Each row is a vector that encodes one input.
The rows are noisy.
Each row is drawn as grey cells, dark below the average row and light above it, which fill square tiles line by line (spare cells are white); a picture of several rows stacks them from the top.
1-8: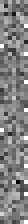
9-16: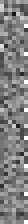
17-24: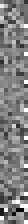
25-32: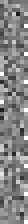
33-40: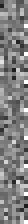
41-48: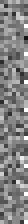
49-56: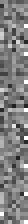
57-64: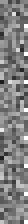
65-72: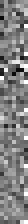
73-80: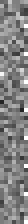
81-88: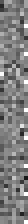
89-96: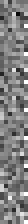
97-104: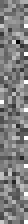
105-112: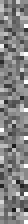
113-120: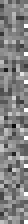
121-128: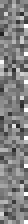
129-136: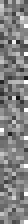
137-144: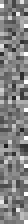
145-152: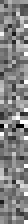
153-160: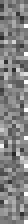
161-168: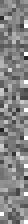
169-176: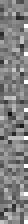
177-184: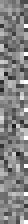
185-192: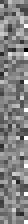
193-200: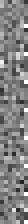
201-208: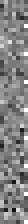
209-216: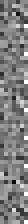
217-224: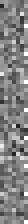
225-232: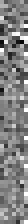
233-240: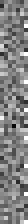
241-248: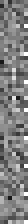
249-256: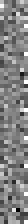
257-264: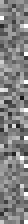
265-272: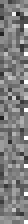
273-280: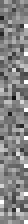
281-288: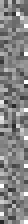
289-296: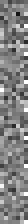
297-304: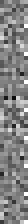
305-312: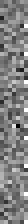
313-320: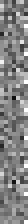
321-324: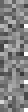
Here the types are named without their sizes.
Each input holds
a list of points on a line.
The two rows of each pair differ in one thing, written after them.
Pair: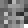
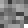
the place on the line in item 2 of the list
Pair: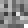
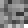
the place on the line in item 1 of the list
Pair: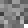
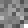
the place on the line in item 1 of the list
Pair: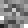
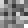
the place on the line in item 1 of the list
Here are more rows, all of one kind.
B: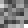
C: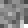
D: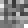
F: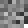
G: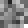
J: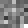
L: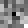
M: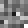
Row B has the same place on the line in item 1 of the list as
F and G.
